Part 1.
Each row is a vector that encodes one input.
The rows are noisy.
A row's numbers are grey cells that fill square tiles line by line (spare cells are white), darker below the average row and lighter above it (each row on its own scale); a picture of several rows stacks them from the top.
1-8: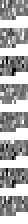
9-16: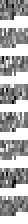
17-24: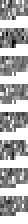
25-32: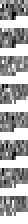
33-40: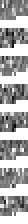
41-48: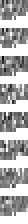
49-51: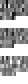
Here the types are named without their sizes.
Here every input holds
a node of a tree.
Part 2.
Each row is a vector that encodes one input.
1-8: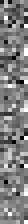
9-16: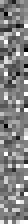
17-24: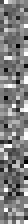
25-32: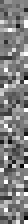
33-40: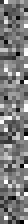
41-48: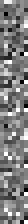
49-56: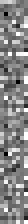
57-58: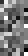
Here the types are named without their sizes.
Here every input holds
a point on a line.
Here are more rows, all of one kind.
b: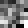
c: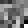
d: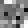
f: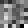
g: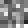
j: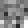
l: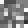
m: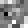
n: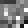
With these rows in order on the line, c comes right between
f and n.
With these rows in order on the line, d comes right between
b and j.
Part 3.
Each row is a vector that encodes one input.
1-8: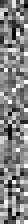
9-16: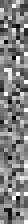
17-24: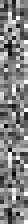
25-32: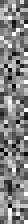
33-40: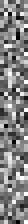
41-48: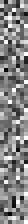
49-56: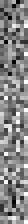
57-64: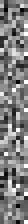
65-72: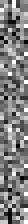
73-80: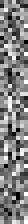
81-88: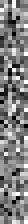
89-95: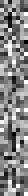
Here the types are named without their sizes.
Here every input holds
four true/false values.
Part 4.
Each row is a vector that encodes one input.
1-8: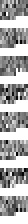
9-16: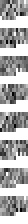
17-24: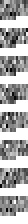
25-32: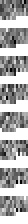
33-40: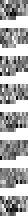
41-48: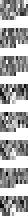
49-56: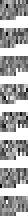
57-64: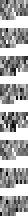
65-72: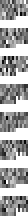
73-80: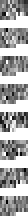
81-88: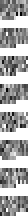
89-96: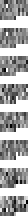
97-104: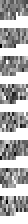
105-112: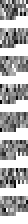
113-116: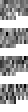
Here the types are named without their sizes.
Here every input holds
a label.
